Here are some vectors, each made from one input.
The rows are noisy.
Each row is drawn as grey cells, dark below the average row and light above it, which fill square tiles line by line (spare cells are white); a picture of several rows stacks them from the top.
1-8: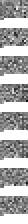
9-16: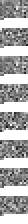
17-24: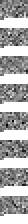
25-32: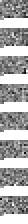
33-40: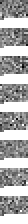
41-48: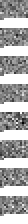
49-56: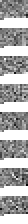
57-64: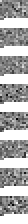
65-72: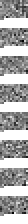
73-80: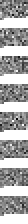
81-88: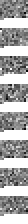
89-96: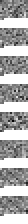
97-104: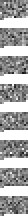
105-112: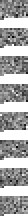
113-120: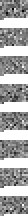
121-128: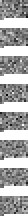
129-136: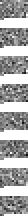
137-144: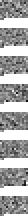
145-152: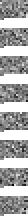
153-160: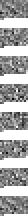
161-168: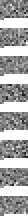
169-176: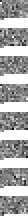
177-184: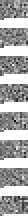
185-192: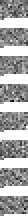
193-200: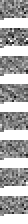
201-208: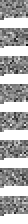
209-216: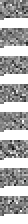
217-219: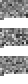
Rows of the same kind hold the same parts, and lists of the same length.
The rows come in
2 kinds.
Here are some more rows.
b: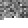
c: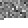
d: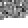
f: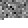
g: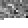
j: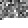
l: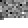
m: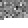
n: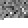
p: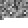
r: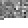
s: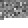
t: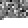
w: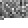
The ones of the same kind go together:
b, c, j, n, p, r, w
d, f, g, l, m, s, t

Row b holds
one of 8 labels, a point on a 5-point line and a node of a 10-node tree.
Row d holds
a point on a 5-point line and a node of each of two 10-node trees.
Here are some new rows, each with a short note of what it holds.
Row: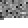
a point on a 5-point line and a node of each of two 10-node trees
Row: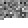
one of 8 labels, a point on a 5-point line and a node of a 10-node tree
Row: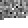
a point on a 5-point line and a node of each of two 10-node trees
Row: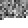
one of 8 labels, a point on a 5-point line and a node of a 10-node tree
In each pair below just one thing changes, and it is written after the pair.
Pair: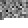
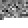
the place on the 5-point line
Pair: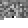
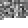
the place on the 5-point line
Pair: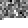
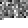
the label
